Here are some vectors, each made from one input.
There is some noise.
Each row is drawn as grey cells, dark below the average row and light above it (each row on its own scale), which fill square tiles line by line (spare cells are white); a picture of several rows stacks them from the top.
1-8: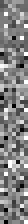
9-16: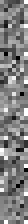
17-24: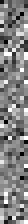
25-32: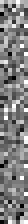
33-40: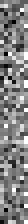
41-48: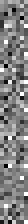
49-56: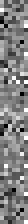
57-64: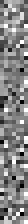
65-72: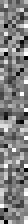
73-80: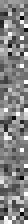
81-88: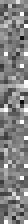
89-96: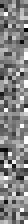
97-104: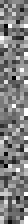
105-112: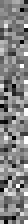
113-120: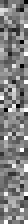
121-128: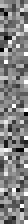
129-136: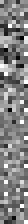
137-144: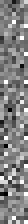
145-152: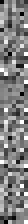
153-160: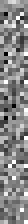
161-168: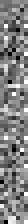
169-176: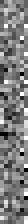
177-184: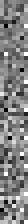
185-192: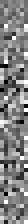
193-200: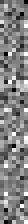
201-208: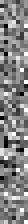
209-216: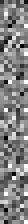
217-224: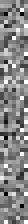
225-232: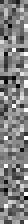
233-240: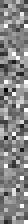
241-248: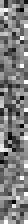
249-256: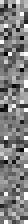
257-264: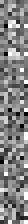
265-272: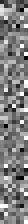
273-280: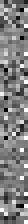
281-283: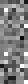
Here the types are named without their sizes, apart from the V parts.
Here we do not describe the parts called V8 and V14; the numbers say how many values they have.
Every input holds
a point on a circle, a true/false value, a value of V8 and a value of V14.
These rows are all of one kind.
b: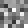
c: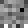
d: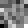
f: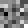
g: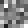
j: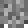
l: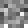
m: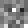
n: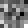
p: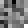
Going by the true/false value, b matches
f, g, l and m.
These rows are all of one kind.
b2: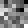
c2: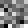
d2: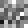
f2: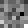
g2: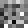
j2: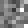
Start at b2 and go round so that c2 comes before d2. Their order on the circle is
b2, f2, j2, c2, d2, g2.
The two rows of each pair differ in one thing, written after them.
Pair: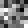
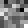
the value of V8
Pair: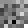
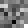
the value of V14
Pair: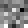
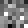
the value of V14
